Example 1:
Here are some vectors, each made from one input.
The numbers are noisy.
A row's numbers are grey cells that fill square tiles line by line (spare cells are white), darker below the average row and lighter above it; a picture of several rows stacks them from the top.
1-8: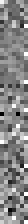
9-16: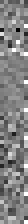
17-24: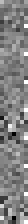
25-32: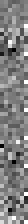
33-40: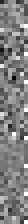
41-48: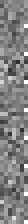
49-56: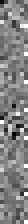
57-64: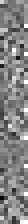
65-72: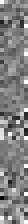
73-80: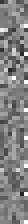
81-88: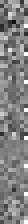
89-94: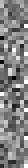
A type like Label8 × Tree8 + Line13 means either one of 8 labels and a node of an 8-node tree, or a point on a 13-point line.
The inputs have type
Bool × Label12.
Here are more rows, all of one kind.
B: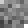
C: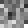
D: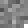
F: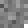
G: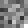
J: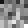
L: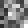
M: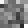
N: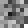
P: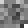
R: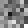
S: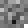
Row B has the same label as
D, L, N and R.
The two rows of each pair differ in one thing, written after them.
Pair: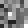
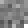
the true/false value
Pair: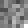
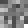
the true/false value
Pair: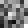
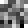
the true/false value
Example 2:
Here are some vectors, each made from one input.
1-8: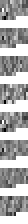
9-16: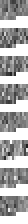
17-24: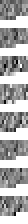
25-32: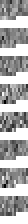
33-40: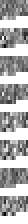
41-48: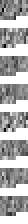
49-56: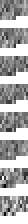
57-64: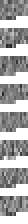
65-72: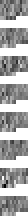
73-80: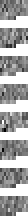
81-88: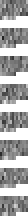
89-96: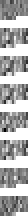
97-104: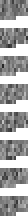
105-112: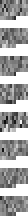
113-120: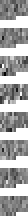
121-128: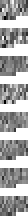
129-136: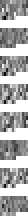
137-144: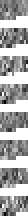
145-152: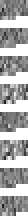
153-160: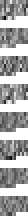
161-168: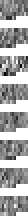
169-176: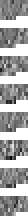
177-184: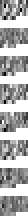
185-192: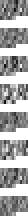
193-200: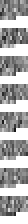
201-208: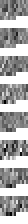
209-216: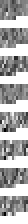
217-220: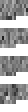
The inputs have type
(Bool × Bool × Bool × Bool + Unit) × Line11.
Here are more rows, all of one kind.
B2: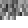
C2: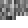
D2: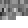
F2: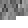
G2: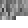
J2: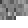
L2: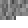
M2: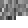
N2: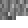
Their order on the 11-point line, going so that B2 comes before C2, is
D2, G2, B2, F2, L2, J2, N2, M2, C2.
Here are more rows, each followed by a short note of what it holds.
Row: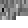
a point on an 11-point line and four true/false values
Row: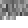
a point on an 11-point line and four true/false values
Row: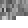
a point on an 11-point line and four true/false values
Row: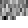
a point on an 11-point line
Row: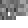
a point on an 11-point line and four true/false values
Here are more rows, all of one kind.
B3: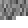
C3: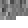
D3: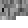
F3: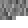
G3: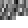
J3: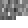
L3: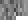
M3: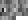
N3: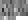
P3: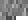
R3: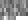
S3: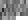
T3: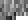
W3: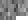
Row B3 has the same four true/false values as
C3, D3 and N3.
